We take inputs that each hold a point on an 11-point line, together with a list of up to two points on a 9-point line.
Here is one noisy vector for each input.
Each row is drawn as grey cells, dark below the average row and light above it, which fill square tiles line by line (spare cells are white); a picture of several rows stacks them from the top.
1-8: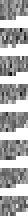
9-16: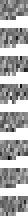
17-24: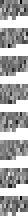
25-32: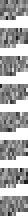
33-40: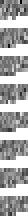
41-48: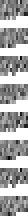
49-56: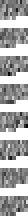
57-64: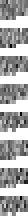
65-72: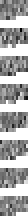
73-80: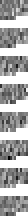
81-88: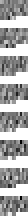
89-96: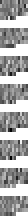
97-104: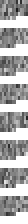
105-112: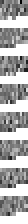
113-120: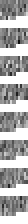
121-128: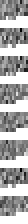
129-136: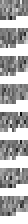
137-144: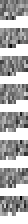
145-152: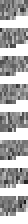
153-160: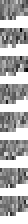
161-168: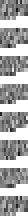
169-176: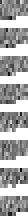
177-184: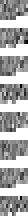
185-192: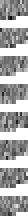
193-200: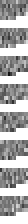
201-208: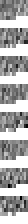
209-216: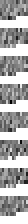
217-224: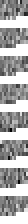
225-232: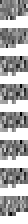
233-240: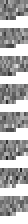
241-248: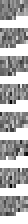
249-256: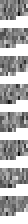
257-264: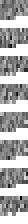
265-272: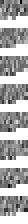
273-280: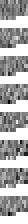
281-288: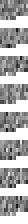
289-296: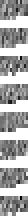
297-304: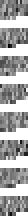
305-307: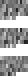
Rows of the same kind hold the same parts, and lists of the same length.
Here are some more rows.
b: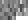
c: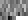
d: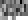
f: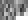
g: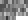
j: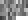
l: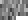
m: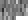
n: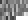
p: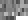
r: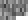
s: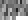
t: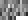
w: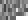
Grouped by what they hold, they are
b, f, g, j, l, m, r
c, n, p, t, w
d, s

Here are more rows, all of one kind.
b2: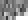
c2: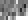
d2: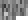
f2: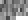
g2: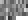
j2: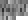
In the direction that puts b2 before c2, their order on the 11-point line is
g2, f2, b2, d2, j2, c2.
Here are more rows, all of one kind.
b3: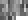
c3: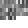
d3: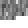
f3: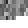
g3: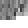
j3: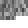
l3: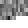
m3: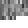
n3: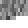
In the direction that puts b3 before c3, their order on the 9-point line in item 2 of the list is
m3, j3, l3, g3, n3, f3, b3, c3, d3.
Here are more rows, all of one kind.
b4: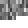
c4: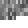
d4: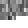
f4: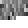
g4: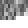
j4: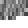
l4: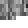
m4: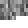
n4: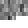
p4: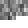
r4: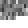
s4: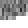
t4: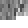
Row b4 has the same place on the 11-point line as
d4, f4, l4 and m4.
